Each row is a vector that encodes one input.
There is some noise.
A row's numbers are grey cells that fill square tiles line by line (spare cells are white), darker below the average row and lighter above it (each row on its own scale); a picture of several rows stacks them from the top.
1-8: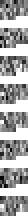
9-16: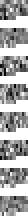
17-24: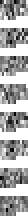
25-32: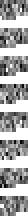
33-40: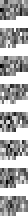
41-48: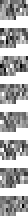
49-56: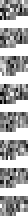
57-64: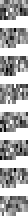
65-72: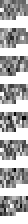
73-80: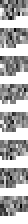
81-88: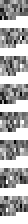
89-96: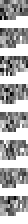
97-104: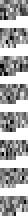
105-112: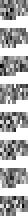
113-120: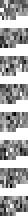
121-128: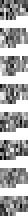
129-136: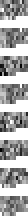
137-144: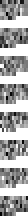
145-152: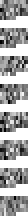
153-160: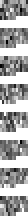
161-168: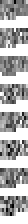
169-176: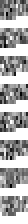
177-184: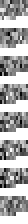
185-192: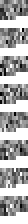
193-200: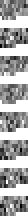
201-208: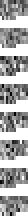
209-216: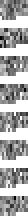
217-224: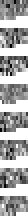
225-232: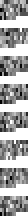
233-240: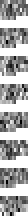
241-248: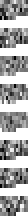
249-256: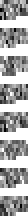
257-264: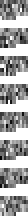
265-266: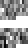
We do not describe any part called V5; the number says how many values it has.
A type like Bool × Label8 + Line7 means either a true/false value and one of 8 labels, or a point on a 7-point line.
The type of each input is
List2(Label6 × V5).
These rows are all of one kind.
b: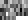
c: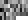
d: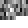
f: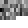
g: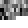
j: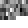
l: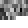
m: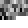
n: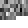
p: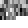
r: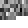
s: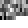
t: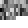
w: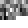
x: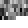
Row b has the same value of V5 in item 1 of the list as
c, f, n and r.
